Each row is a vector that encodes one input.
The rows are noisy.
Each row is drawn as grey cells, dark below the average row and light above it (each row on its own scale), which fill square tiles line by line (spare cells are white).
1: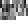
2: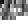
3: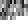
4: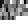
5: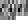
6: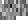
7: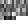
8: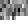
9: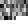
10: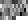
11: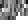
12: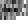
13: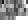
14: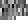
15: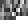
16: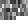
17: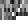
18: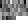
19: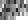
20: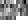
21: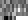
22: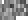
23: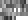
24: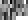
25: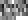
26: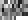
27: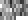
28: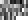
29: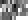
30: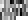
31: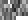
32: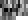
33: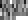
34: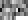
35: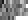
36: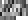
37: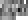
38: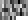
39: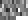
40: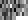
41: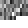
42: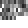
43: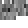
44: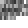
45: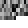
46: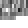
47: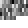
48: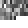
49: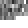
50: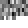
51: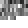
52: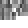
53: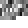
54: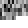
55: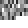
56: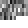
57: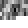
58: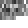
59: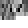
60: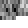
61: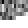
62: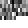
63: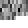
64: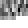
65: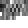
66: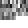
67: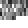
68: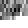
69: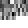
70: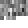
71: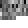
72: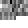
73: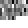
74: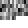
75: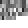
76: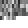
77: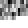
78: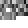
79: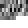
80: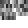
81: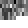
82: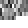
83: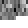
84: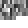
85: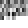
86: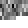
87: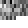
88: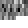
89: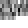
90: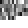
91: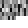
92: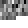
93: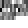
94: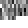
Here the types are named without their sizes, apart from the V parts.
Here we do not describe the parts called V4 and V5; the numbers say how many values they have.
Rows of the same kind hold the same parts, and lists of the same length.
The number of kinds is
2.
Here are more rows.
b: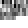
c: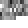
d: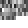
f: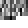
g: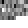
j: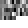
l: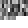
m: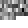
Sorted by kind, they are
b, c, d, f, g, j, m
l

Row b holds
a point on each of two lines, a true/false value, a value of V4 and a value of V5.
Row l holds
a fixed value.
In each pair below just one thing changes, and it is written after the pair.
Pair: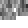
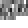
the true/false value
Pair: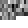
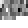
the true/false value
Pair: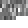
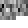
the value of V4
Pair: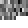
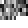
the place on one of the two lines
